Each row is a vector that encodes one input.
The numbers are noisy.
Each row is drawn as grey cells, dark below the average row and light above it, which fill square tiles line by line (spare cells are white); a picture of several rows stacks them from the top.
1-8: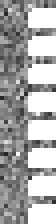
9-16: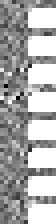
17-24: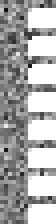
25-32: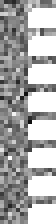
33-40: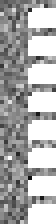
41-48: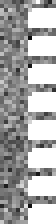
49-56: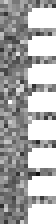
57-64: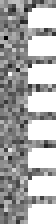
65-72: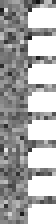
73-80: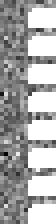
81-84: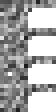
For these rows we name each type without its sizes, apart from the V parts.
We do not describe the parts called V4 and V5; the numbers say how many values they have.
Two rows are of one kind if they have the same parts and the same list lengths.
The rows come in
2 kinds.
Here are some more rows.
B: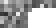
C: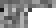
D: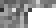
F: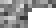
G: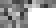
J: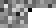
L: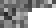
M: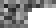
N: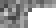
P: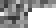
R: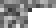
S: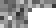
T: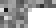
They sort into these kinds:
B, C, D, G, L, M, N, P
F, J, R, S, T

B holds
a point on a circle, a true/false value and a value of V5.
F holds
a value of V4 and a value of V5.
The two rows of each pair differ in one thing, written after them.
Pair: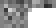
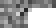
the place on the circle
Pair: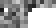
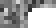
the place on the circle
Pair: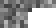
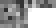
the value of V5
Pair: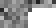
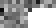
the place on the circle
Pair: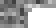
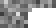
the value of V5
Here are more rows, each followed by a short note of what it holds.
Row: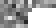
a value of V4 and a value of V5
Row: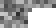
a value of V4 and a value of V5
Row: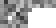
a value of V4 and a value of V5
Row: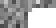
a point on a circle, a true/false value and a value of V5
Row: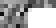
a point on a circle, a true/false value and a value of V5
